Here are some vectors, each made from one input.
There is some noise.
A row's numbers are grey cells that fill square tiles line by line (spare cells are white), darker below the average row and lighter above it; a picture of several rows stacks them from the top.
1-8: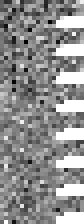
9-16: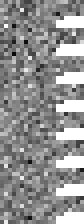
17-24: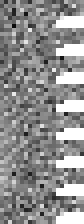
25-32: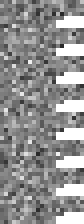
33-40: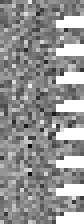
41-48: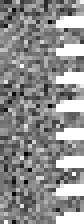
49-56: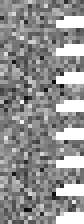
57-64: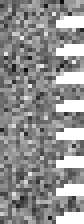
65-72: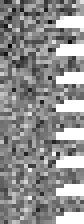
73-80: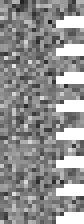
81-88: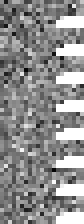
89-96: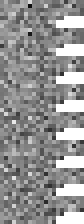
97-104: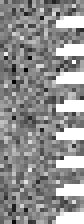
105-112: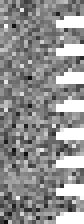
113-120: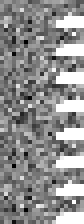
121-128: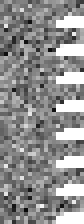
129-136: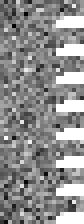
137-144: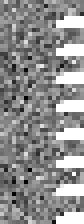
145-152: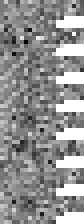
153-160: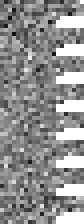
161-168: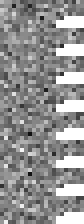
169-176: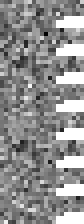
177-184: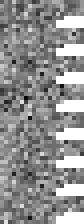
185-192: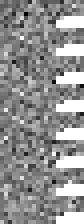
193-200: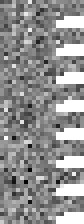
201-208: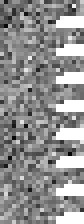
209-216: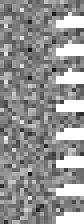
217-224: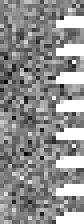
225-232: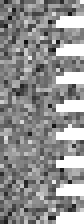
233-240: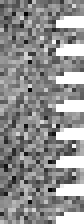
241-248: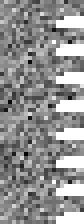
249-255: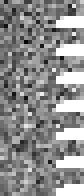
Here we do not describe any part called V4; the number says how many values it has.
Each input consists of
a value of V4, together with either a point on a 7-point line and a true/false value, or a list of up to two points on an 8-point line.
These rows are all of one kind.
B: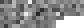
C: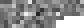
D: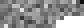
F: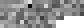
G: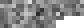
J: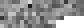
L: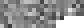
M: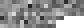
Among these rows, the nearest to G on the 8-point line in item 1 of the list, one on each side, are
J and L.
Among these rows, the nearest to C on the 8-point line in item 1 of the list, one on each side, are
B and M.
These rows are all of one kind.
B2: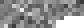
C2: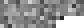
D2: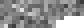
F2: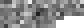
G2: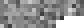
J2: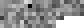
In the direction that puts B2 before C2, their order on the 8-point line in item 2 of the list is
F2, B2, D2, G2, C2, J2.
